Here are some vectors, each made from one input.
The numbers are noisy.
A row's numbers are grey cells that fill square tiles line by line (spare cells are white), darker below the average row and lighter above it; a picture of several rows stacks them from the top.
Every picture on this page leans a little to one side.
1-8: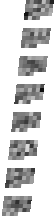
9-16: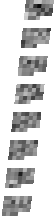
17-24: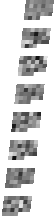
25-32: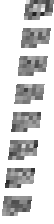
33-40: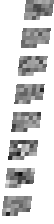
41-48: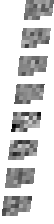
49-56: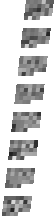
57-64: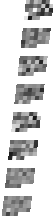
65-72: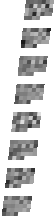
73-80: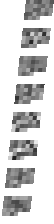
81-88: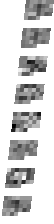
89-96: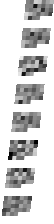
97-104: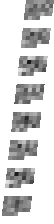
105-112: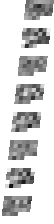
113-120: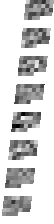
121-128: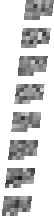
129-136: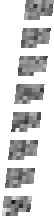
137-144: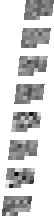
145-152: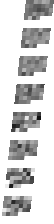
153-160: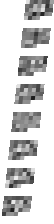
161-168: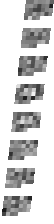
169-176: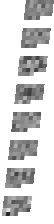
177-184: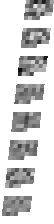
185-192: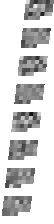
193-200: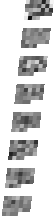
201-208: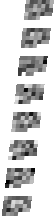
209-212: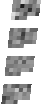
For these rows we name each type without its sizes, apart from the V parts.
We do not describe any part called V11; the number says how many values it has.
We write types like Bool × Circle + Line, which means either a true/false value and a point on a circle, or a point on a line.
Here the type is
Bool × (Line + V11) + Label.
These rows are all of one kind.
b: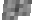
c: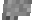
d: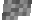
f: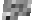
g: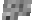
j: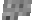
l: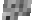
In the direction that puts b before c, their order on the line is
d, l, j, g, b, f, c.
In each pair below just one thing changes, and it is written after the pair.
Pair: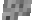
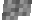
the true/false value
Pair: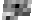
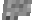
the true/false value
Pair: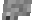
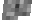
the true/false value
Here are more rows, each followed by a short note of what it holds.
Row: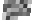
a label
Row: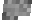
a point on a line and a true/false value
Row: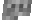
a true/false value and a value of V11
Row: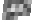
a label
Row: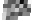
a label
